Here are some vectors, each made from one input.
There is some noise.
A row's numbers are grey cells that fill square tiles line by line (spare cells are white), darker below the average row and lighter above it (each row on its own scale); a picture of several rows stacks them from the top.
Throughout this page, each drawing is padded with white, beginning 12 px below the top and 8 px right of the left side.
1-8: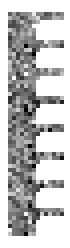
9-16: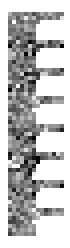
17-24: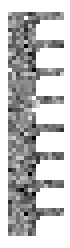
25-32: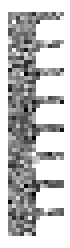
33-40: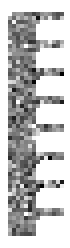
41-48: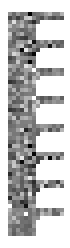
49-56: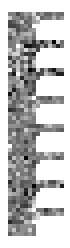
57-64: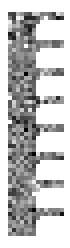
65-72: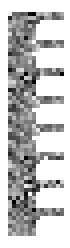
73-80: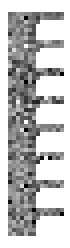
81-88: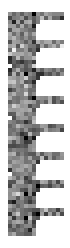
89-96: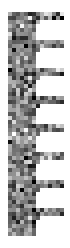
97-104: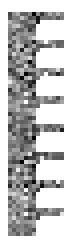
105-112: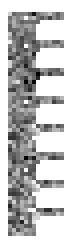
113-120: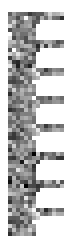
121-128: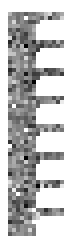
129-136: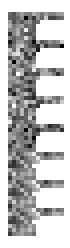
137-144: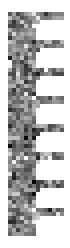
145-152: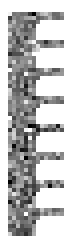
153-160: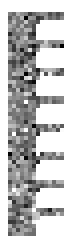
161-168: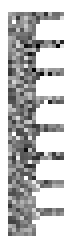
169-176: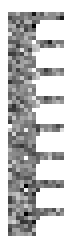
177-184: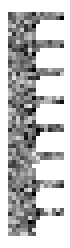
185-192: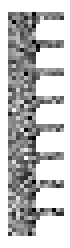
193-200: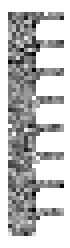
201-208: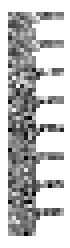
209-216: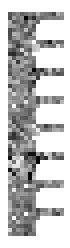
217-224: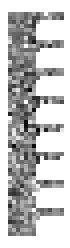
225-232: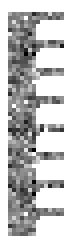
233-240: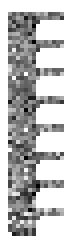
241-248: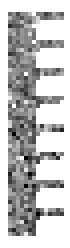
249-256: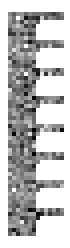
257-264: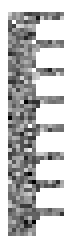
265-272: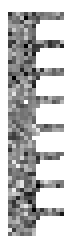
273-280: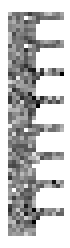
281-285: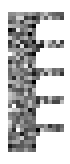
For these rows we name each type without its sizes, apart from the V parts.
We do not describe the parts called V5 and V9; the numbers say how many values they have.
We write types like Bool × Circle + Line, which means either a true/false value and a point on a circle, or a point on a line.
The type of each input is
(Bool × Line + V9) × Label × Label + V5.
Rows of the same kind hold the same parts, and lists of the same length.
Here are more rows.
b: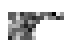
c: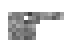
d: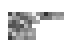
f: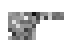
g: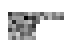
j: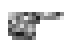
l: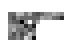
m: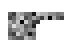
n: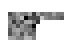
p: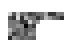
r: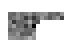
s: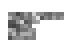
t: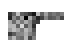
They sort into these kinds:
b, g, l, m, n, p, r, t
c, f, j
d, s

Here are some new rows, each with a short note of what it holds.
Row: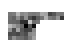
two labels, a point on a line and a true/false value
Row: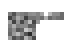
two labels, a point on a line and a true/false value
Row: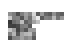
a value of V5
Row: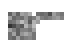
a value of V5
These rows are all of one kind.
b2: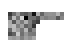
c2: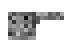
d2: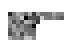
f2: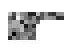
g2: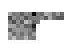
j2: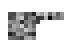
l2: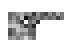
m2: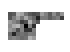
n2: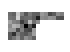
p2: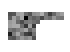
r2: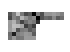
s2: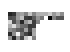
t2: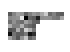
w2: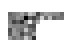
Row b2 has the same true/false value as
g2, n2, r2 and w2.
